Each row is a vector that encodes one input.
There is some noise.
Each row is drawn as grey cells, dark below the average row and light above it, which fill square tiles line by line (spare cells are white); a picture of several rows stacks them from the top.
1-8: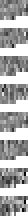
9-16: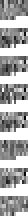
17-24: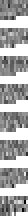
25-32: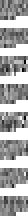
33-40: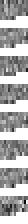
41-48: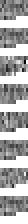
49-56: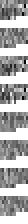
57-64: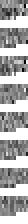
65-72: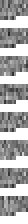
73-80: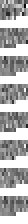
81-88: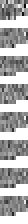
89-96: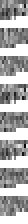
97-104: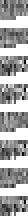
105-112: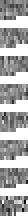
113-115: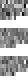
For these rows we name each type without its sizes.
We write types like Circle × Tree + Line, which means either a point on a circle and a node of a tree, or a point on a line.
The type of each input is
Bool × Bool × Bool + Line × Line × Line.
